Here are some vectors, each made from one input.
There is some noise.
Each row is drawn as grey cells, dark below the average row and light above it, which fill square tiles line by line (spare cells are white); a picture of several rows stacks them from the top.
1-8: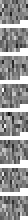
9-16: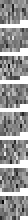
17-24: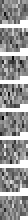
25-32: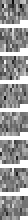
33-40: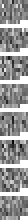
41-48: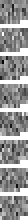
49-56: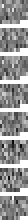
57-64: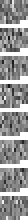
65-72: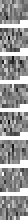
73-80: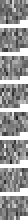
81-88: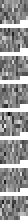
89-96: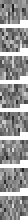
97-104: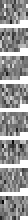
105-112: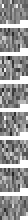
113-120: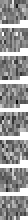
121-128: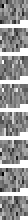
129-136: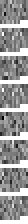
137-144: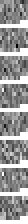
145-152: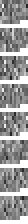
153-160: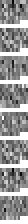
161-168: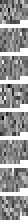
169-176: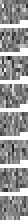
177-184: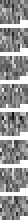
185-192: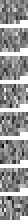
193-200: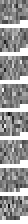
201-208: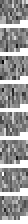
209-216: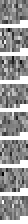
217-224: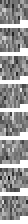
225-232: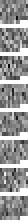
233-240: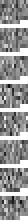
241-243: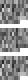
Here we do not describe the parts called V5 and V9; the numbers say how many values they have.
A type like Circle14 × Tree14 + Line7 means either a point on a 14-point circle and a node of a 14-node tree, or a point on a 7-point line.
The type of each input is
Bool × (Circle6 + Line4) × V5 + V9.
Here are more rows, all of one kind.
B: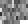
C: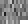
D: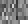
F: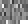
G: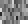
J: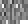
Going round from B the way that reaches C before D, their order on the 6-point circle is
B, G, C, F, D, J.
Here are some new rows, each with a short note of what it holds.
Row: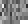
a point on a 6-point circle, a true/false value and a value of V5
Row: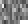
a point on a 4-point line, a true/false value and a value of V5
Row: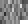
a point on a 4-point line, a true/false value and a value of V5
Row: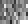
a value of V9
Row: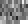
a point on a 6-point circle, a true/false value and a value of V5
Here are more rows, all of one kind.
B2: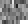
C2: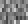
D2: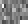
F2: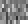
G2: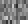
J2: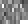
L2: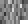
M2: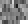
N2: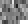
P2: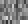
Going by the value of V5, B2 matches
M2 and N2.
